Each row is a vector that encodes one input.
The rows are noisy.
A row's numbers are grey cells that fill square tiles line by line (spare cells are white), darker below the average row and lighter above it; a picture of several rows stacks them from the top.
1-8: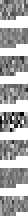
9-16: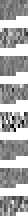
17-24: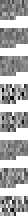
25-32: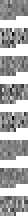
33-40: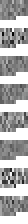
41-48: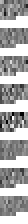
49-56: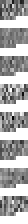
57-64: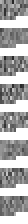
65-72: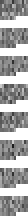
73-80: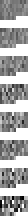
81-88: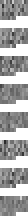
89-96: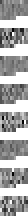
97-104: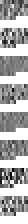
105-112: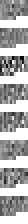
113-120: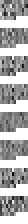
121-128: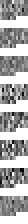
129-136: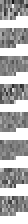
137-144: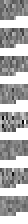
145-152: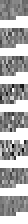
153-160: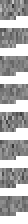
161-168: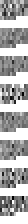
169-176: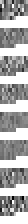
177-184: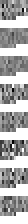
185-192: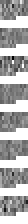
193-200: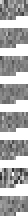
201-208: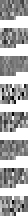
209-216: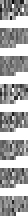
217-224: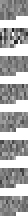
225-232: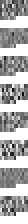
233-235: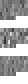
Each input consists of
either a point on a 4-point line and a point on a 6-point line, or a list of up to two points on an 11-point line.
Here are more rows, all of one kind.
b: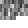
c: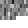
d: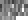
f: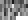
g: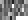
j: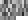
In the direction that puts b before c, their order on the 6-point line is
j, g, d, b, f, c.
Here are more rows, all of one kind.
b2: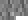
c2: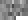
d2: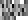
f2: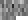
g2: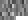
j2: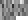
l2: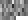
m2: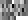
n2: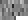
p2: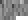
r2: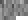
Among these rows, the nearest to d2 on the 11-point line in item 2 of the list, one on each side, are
c2 and m2.
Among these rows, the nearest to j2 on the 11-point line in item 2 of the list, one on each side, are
n2 and p2.
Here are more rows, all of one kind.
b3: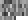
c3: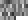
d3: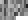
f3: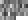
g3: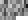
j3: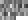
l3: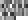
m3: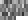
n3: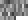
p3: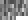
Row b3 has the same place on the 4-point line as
c3, f3 and n3.
